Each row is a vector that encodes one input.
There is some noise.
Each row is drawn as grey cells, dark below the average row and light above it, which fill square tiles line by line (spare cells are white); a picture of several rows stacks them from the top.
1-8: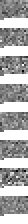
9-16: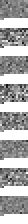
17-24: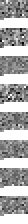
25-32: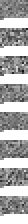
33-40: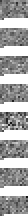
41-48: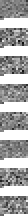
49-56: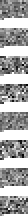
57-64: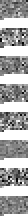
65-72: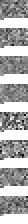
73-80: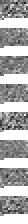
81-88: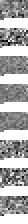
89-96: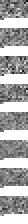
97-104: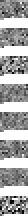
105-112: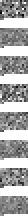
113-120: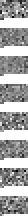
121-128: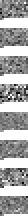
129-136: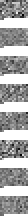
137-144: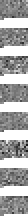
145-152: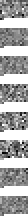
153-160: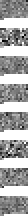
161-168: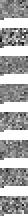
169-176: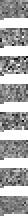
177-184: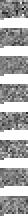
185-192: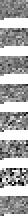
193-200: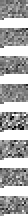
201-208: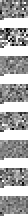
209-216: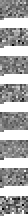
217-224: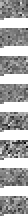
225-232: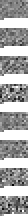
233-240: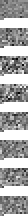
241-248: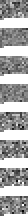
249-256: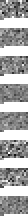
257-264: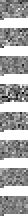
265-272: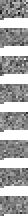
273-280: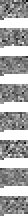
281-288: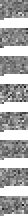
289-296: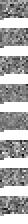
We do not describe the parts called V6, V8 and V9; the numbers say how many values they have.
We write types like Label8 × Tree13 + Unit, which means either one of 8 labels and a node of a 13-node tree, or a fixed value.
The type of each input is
Bool × Label10 × V9 + (Circle10 + V6) × V8 + Unit.
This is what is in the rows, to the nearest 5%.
A few of them hold a fixed value. About 55% of them hold one of 10 labels, a true/false value and a value of V9. The rest hold a value of V8, together with either a point on a 10-point circle, or a value of V6.
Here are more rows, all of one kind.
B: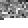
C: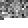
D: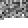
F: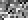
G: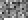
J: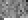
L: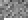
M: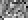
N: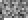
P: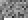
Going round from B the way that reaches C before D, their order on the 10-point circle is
B, N, J, C, D, M, G, P, L, F.
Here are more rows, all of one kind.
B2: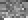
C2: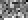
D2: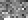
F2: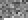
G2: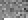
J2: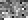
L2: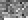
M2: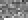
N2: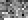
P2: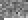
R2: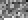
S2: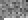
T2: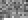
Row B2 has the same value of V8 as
D2, G2, J2 and S2.
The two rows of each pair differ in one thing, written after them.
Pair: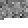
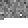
the label
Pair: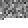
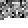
the value of V9
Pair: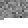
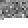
the true/false value
